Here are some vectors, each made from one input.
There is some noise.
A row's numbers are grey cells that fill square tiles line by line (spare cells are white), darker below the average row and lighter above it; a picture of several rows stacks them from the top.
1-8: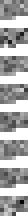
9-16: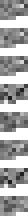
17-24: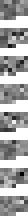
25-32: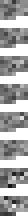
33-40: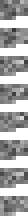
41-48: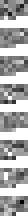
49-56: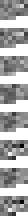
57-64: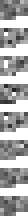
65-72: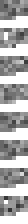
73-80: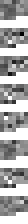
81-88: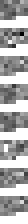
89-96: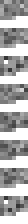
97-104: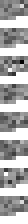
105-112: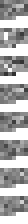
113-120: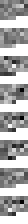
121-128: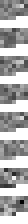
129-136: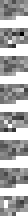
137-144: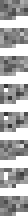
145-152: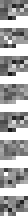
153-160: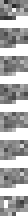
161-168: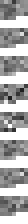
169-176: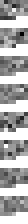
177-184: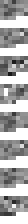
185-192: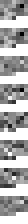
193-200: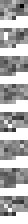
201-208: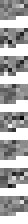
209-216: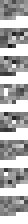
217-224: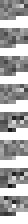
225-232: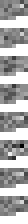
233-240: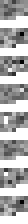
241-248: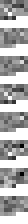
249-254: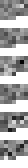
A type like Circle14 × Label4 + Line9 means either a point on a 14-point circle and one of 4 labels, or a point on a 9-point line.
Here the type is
Bool × Bool × Bool + Circle20.
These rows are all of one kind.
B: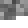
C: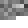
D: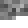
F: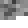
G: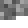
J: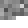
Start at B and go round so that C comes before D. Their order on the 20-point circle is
B, F, J, C, D, G.
